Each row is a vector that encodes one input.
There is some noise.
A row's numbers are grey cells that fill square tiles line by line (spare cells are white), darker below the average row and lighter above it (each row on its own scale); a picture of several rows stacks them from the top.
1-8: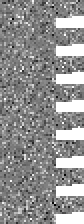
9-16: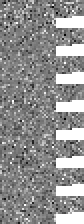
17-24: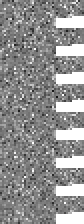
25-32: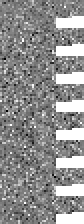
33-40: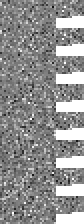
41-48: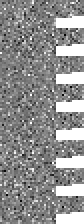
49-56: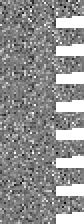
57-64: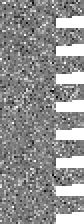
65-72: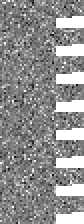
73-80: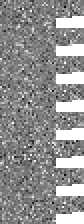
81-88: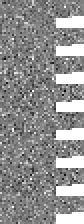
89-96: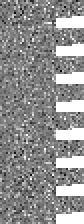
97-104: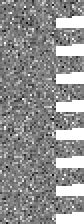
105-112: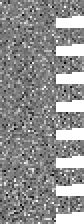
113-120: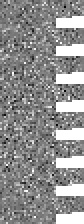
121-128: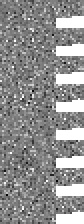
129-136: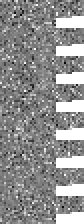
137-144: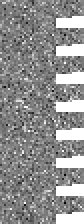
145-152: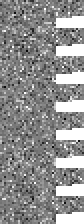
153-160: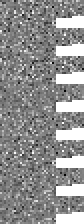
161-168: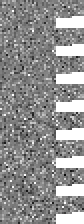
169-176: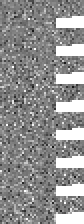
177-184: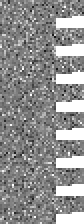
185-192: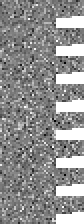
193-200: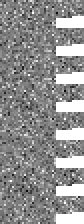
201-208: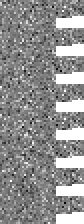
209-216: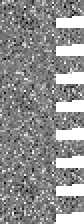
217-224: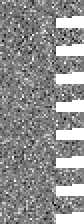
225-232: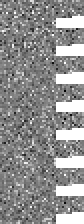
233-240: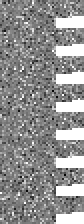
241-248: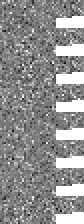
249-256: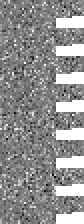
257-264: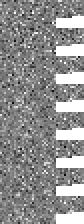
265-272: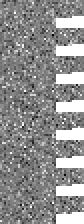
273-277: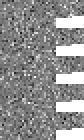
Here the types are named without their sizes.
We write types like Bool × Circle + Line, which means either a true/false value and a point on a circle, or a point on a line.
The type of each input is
Bool × List(Line).
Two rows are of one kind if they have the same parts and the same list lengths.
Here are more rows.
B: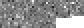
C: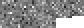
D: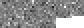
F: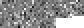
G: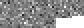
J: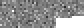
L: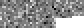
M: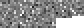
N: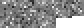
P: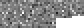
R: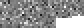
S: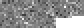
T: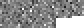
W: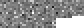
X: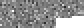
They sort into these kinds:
B, D, F, S, T
C, G, M, N, P, R, W
J, L, X

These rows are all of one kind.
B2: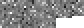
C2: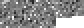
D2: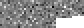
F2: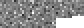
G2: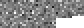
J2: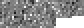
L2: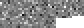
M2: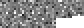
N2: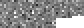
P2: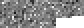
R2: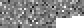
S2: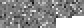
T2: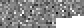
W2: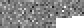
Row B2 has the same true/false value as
C2, J2, P2 and S2.
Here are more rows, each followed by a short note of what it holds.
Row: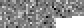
a true/false value, together with the empty list
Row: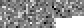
a true/false value, together with the empty list
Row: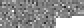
a true/false value, together with the empty list
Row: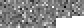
a true/false value, together with a list of two items
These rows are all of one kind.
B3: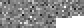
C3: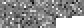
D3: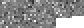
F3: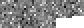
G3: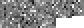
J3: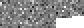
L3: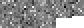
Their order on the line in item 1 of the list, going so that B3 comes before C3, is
B3, J3, D3, C3, G3, L3, F3.
